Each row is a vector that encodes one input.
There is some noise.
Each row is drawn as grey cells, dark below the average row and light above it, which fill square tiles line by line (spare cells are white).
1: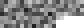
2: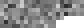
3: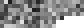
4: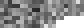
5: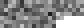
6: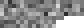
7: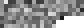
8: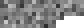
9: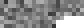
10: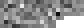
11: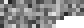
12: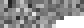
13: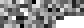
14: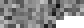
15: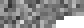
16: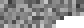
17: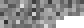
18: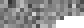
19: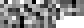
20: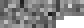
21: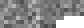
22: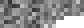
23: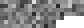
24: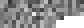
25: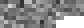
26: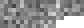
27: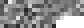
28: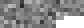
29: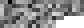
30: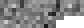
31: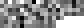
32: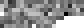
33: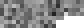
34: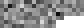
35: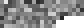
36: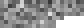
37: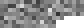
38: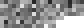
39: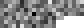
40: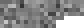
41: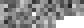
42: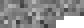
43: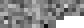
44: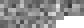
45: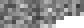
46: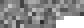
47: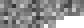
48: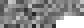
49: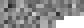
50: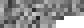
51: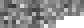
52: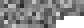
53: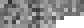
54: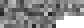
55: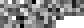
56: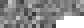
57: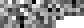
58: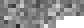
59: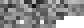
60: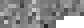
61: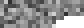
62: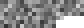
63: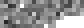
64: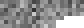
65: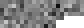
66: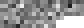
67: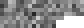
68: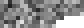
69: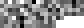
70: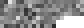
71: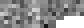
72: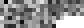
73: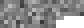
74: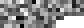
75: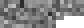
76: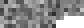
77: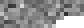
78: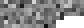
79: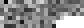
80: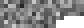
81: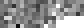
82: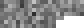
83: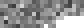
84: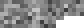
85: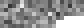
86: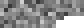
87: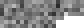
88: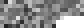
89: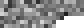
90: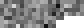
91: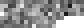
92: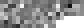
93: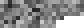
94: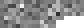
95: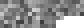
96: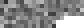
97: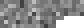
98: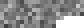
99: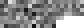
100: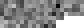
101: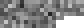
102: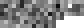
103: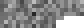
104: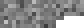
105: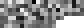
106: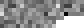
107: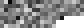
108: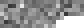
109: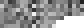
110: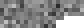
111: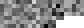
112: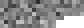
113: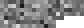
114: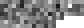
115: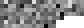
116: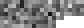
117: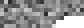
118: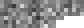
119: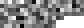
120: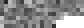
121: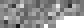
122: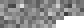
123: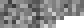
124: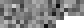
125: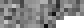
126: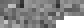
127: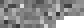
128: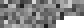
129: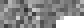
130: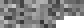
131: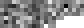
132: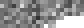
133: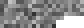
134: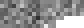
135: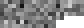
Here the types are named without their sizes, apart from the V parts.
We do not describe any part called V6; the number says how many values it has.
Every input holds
a list of items, each a true/false value and a value of V6.
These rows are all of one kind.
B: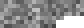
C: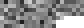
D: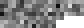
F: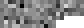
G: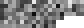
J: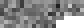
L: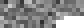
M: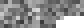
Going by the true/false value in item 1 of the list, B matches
G and M.
